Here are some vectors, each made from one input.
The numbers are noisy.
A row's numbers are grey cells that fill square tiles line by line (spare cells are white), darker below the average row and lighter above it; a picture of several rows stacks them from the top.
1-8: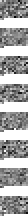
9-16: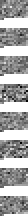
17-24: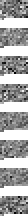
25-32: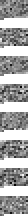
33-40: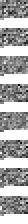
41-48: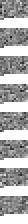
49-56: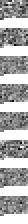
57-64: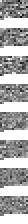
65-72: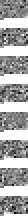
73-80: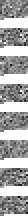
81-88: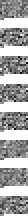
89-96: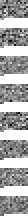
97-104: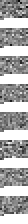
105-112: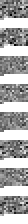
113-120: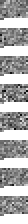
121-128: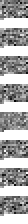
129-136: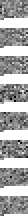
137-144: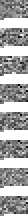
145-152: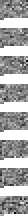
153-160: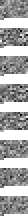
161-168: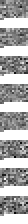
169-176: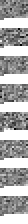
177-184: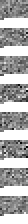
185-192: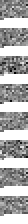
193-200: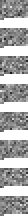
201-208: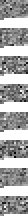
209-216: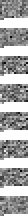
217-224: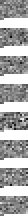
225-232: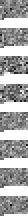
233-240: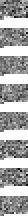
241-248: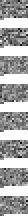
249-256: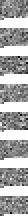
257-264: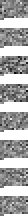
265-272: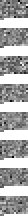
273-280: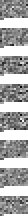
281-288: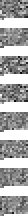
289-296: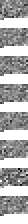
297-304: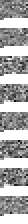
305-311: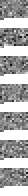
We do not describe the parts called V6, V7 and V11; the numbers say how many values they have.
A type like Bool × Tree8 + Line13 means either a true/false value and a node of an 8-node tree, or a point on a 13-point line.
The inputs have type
List3(Line10) + V6 × V7 × V11.
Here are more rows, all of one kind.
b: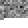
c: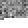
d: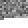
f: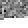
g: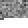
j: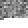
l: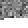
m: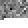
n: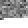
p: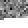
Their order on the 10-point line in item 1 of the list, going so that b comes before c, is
p, d, m, b, n, g, j, c, l, f.
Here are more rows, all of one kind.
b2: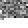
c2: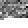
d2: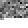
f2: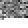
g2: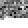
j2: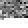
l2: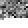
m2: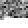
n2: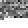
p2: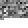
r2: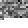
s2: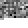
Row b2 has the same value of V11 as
f2 and j2.
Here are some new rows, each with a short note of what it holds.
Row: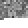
a list of three items
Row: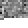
a list of three items
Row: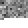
a list of two items
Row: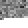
a list of three items
